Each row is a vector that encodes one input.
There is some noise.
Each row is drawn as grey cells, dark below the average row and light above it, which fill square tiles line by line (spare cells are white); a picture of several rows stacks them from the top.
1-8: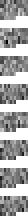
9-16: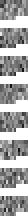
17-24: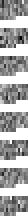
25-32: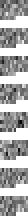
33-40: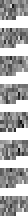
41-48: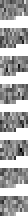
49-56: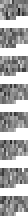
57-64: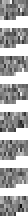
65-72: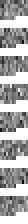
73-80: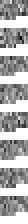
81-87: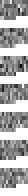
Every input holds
either a point on a 6-point line and a true/false value, or a point on a 9-point line.
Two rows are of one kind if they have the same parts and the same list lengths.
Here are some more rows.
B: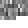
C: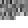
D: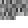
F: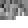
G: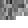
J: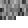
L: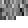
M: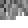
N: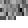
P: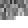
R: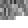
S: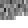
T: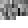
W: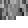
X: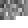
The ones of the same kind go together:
B, J, L, N, T, W
C, D, F, G, M, P, R, S, X

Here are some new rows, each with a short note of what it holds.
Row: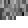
a point on a 6-point line and a true/false value
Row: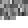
a point on a 6-point line and a true/false value
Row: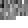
a point on a 9-point line
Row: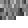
a point on a 6-point line and a true/false value
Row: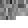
a point on a 9-point line
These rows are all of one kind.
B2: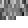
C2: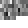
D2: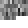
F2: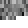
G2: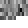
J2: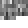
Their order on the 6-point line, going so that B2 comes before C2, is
J2, B2, F2, D2, G2, C2.
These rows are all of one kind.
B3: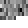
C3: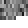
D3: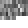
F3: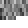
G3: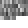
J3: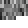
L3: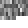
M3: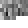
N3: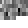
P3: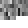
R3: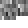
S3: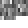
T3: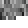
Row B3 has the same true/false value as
C3, F3, J3 and T3.
